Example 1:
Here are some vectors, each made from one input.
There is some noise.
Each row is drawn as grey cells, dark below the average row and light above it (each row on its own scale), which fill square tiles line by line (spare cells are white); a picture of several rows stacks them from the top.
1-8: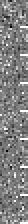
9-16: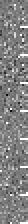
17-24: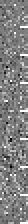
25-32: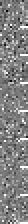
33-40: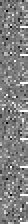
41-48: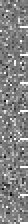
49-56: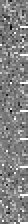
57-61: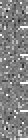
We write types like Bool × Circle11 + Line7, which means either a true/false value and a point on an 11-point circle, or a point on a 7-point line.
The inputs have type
List2(Line5).
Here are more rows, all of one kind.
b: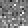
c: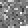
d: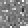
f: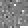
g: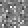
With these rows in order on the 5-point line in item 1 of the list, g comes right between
d and f.
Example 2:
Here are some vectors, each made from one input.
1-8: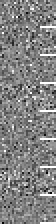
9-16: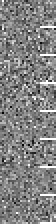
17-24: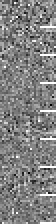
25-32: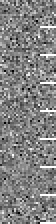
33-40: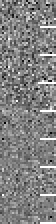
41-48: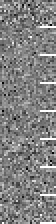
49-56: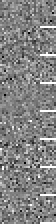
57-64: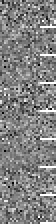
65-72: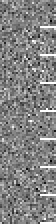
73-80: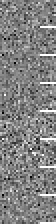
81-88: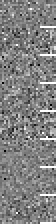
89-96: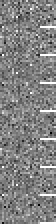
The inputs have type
(Bool × Bool × Bool × Bool + Unit) × Line6.
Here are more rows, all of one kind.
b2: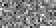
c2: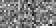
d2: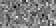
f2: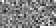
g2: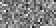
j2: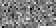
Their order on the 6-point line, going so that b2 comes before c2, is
j2, f2, b2, d2, g2, c2.
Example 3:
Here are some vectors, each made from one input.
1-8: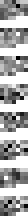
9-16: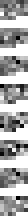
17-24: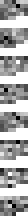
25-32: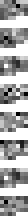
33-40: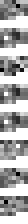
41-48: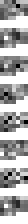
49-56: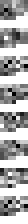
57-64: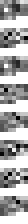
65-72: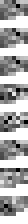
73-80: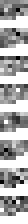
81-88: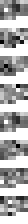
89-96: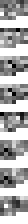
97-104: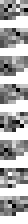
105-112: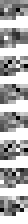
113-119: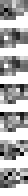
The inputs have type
Bool × Bool × Bool + Label8.
